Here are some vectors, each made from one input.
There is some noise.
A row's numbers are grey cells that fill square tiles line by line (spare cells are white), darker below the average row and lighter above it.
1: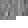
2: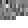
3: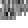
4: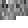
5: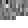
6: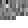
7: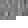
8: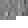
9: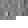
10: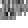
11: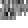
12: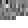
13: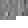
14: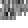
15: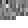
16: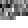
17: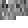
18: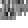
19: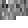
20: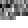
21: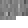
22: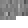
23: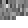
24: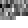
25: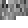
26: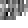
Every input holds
a point on each of two 3-point lines.
